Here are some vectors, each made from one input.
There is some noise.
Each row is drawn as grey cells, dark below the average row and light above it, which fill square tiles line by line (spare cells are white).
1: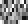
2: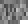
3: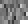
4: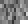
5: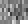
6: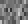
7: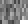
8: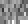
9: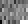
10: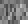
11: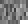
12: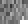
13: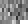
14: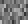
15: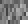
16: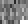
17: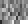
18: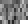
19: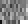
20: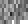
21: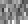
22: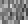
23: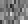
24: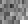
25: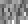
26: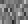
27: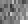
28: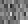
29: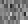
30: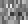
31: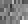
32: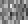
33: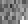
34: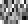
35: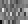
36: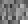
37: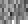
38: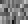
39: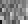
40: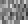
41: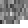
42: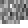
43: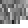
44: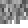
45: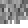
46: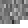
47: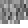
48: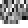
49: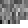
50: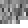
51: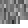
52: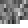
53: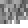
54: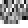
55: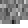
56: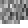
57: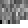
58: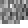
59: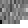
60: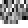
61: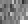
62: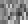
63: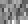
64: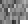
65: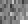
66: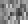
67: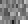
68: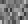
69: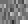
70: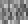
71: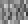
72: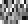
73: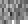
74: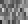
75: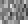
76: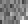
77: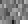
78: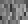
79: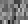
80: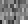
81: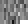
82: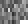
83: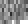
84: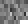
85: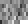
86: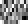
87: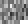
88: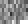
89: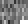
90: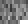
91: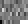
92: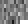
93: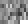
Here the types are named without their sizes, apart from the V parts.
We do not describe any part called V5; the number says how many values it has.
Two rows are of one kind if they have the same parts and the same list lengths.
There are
3 kinds of row.
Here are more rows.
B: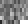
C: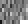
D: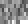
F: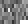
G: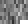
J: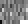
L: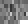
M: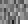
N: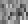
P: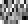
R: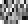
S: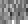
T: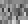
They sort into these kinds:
B, C, F, G, J, L, M
D, N, S, T
P, R

